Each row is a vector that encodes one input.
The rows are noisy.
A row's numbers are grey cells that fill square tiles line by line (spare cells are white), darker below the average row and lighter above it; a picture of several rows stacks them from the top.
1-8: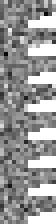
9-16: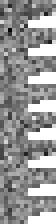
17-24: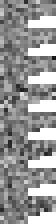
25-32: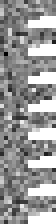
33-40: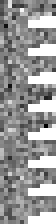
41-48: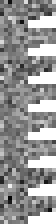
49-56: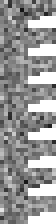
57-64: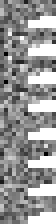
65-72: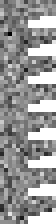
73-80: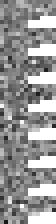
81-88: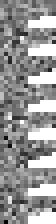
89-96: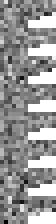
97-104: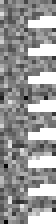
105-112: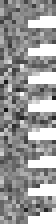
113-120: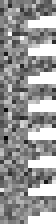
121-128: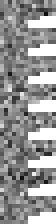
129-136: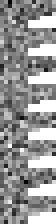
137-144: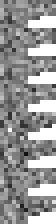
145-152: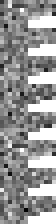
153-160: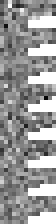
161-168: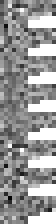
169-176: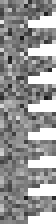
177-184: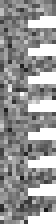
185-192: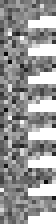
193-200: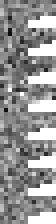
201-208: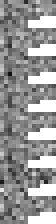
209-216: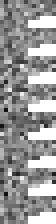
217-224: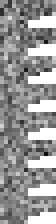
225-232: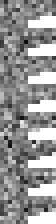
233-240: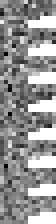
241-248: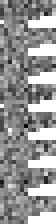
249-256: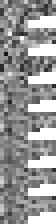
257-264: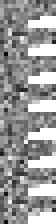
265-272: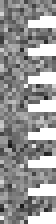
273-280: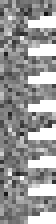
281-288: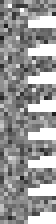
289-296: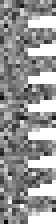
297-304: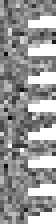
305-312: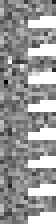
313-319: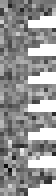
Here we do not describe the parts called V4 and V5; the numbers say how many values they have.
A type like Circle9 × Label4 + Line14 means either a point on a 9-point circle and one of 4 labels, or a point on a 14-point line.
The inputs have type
Line6 × Tree10 × (Unit + V4 × V5) + Line7.
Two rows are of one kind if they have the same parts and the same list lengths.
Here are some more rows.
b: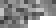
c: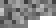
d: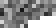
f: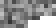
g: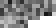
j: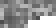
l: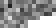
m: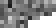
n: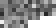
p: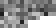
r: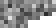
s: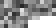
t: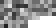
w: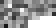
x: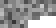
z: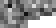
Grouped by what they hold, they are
b, c, f, j, x
d, g, l, m, n, p, r, z
s, t, w

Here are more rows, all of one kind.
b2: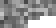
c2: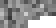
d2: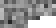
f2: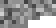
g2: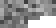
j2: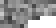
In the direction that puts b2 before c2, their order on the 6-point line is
g2, f2, b2, c2, j2, d2.
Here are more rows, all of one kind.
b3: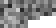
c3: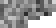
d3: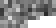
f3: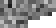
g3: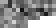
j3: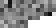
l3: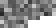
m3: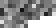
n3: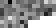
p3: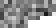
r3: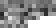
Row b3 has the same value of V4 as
d3 and r3.
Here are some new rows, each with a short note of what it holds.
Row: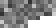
a point on a 6-point line, a node of a 10-node tree, a value of V4 and a value of V5
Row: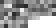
a point on a 7-point line
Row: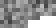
a point on a 6-point line and a node of a 10-node tree
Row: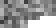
a point on a 6-point line and a node of a 10-node tree
